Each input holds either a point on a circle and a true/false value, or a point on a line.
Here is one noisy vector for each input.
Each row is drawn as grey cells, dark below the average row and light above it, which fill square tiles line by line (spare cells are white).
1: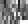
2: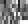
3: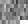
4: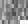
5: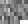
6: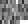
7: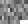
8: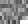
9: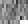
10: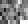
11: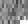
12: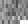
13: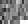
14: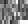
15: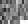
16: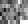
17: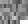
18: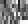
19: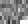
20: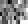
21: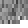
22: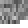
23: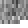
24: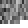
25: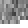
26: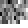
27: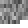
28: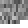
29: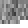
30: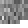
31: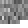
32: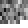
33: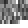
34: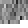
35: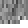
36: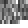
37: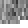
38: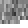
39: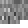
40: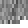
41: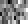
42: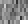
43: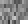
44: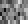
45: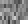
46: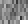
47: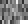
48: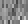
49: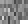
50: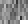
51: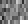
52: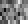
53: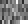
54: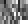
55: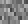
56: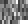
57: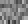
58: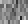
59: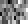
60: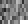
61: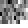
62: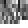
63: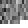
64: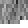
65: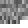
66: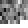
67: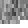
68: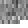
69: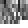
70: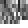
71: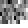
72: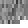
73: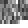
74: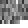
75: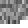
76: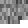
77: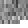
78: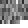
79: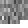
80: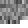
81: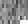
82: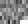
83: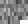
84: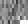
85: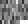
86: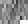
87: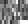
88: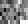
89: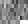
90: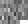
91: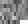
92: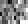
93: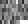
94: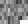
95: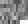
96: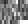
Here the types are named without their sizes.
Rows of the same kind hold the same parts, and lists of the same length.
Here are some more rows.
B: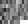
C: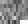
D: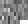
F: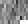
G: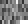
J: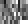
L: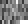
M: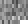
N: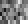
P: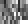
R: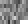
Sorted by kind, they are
B, G, J, L, N, P
C, D, F, M, R

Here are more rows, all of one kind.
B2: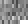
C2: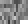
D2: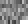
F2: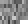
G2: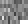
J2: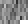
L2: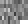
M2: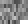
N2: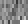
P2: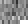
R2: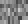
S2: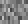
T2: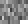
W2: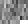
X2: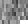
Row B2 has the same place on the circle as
C2, F2, M2 and P2.
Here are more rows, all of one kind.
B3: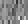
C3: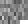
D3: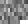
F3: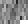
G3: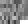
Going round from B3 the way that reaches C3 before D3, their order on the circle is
B3, G3, C3, D3, F3.
